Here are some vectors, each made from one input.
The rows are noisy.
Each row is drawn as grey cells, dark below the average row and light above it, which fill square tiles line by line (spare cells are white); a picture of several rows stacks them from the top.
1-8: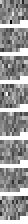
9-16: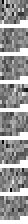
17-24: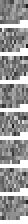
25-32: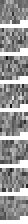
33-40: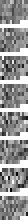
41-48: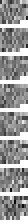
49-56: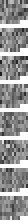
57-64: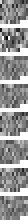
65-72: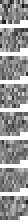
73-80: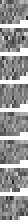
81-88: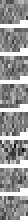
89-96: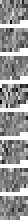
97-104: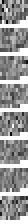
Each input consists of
a true/false value, together with either a point on a 6-point circle, or a fixed value.
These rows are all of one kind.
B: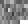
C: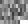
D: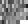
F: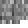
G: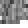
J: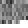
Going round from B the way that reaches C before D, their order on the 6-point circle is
B, J, C, F, D, G.
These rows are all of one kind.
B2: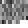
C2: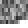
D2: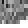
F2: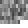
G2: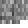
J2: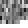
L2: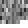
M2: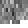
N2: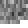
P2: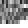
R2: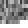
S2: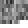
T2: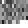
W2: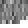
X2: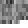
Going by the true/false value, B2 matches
C2, S2, T2 and X2.
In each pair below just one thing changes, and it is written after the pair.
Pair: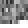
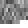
the place on the 6-point circle
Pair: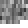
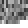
the place on the 6-point circle
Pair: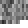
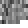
the place on the 6-point circle
